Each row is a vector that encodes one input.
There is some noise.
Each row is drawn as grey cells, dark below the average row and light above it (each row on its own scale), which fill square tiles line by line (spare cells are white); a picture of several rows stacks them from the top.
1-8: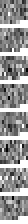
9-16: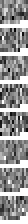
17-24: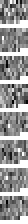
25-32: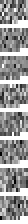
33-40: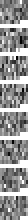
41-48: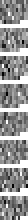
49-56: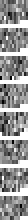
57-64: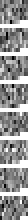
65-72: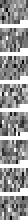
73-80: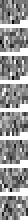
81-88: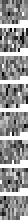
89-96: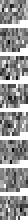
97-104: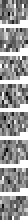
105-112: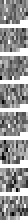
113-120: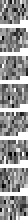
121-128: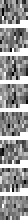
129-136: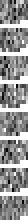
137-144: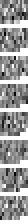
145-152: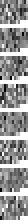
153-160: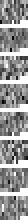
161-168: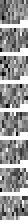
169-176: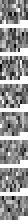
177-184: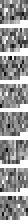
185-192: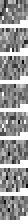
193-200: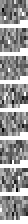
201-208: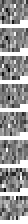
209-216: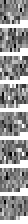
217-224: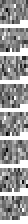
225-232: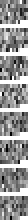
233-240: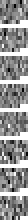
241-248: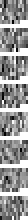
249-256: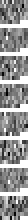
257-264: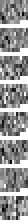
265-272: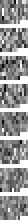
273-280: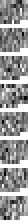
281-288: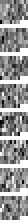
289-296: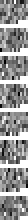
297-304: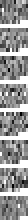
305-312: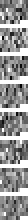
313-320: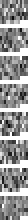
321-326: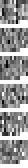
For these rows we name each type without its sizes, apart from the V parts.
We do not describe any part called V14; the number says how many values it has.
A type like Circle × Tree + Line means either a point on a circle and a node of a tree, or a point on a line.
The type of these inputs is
(Label × Tree + List(Line)) × V14.
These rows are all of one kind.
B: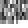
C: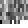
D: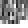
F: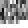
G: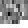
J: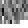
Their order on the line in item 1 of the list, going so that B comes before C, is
B, D, F, J, G, C.
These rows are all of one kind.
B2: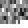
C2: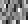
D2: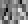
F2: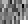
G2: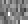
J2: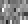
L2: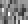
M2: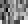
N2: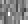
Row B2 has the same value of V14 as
G2, L2 and N2.
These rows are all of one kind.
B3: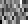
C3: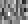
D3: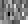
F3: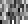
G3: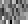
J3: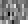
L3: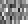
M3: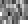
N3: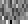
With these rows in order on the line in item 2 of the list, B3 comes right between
D3 and M3.
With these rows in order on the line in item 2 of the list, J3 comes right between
C3 and G3.
